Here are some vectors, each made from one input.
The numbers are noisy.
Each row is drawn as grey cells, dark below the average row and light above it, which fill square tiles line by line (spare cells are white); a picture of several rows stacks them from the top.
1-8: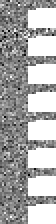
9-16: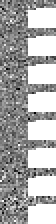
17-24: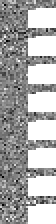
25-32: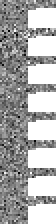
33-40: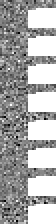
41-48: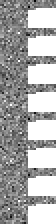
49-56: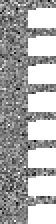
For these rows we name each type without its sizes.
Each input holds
a point on a line, together with either a fixed value, or a node of a tree.
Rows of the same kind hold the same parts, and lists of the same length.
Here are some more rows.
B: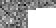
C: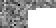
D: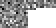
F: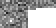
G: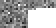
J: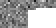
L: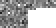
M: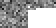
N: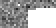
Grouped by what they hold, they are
B, D, F, J, L, N
C, G, M

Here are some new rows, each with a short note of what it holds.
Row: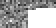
a point on a line and a node of a tree
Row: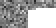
a point on a line
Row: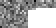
a point on a line
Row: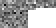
a point on a line and a node of a tree
